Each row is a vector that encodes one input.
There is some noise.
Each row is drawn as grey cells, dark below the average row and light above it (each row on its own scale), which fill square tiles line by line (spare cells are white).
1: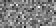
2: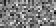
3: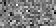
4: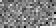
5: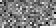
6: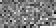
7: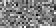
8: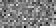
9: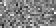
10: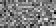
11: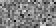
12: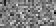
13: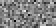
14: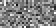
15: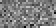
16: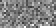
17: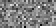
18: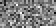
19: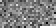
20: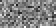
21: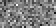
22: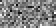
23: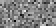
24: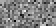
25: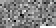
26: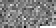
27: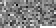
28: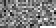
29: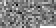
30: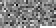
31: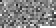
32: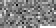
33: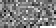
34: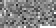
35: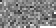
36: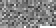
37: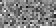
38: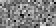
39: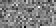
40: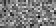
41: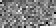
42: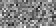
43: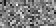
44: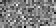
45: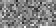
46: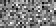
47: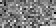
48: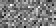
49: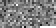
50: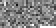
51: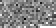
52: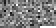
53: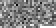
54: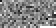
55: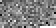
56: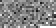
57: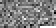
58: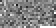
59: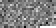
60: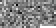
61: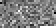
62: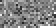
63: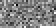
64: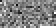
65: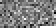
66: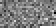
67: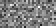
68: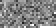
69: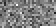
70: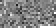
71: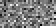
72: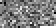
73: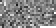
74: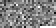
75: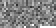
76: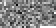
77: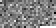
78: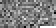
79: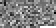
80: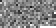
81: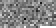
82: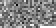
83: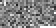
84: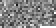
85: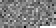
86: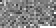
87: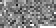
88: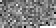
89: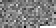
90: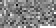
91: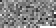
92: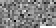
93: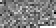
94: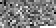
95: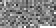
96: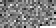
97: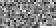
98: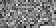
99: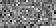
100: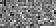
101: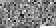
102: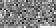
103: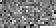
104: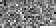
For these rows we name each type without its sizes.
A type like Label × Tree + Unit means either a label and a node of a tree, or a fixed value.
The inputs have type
Bool × Circle + Tree + Unit.
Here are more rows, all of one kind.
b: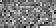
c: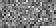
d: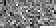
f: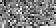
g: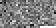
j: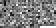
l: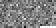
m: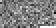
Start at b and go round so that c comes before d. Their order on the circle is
b, g, c, f, d, j, m, l.
